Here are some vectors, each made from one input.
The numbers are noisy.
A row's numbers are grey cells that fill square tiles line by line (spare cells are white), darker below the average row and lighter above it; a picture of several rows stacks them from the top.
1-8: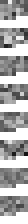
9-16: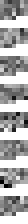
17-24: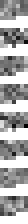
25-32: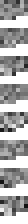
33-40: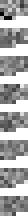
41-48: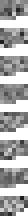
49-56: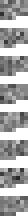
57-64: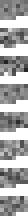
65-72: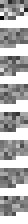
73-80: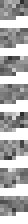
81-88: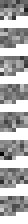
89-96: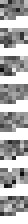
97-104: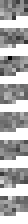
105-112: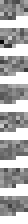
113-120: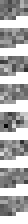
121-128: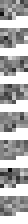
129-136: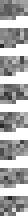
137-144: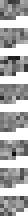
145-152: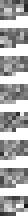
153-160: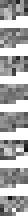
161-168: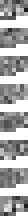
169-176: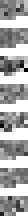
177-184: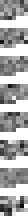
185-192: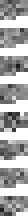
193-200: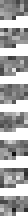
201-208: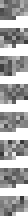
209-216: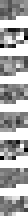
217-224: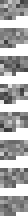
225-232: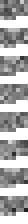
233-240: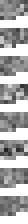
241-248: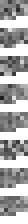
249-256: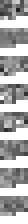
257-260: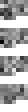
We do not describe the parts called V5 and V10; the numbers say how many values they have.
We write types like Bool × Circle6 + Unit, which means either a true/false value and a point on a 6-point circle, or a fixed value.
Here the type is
(Line6 + V5) × V10 + List2(Circle8).
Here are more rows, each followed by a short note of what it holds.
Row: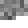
a list of one item
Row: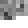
a list of one item
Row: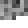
a point on a 6-point line and a value of V10
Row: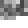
a point on a 6-point line and a value of V10
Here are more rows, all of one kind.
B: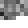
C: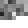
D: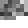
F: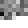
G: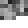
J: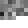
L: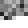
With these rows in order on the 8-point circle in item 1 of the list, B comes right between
J and L.
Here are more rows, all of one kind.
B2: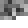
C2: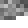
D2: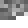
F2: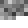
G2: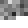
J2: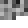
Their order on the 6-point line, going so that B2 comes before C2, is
G2, B2, D2, C2, F2, J2.
